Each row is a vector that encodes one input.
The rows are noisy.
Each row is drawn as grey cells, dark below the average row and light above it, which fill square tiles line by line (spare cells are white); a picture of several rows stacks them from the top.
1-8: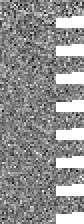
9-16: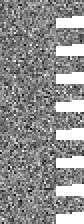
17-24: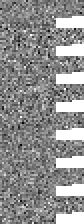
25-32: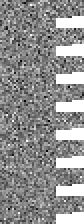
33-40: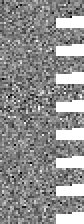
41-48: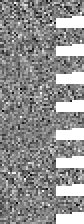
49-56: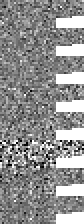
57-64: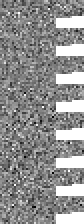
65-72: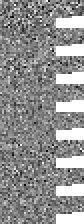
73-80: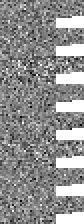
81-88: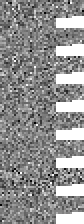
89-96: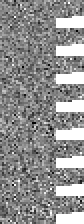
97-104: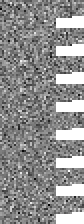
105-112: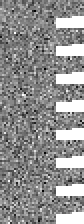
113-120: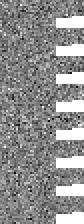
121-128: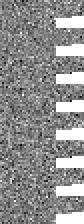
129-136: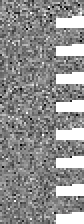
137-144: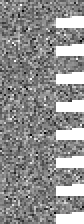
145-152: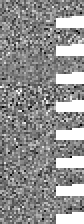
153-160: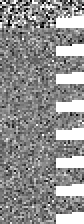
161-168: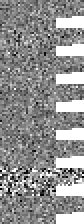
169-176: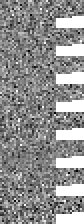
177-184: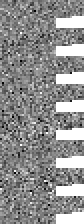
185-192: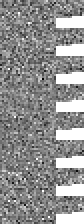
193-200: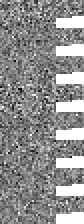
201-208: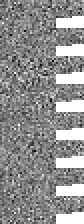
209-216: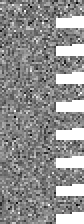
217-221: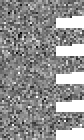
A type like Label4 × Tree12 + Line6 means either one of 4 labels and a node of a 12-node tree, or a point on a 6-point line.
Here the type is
(Circle10 × Tree10 + Tree11) × Tree11 + Unit.
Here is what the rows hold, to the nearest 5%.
A few of them hold a fixed value. The rest hold a node of an 11-node tree, together with either a point on a 10-point circle and a node of a 10-node tree, or a node of an 11-node tree.
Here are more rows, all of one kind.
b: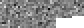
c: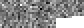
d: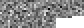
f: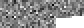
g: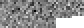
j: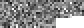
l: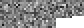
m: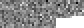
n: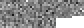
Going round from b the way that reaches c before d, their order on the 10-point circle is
b, l, m, c, f, j, d, n, g.
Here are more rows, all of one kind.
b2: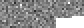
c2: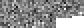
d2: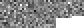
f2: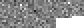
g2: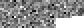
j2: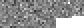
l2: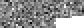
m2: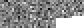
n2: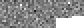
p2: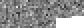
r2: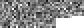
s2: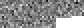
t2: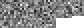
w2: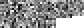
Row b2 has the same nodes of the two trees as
d2, f2, j2 and n2.
